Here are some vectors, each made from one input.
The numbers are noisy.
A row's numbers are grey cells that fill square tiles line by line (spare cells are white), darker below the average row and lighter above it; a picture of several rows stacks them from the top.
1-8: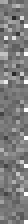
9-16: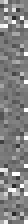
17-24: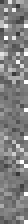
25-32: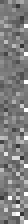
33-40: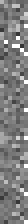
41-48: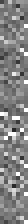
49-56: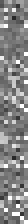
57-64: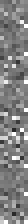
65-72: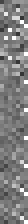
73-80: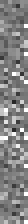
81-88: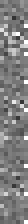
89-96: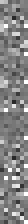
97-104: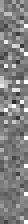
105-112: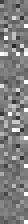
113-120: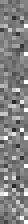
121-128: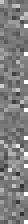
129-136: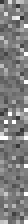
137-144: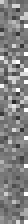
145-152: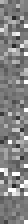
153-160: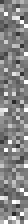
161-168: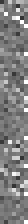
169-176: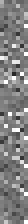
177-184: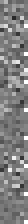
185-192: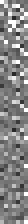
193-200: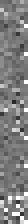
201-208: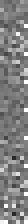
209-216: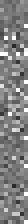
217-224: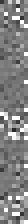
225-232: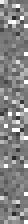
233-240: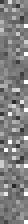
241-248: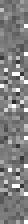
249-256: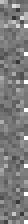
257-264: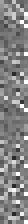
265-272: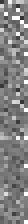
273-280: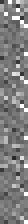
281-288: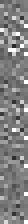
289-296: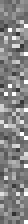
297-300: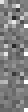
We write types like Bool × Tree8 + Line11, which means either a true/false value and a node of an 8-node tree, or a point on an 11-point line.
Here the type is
Bool × Line6.
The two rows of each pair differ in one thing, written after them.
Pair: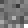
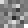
the place on the 6-point line
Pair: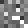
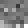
the true/false value
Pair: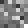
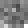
the true/false value
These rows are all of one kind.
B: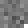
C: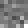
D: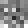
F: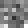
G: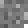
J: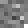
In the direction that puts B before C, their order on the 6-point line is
F, D, B, G, J, C.
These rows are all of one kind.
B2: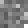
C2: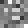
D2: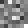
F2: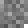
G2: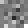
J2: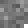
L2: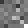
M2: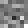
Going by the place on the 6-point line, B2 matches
D2 and M2.
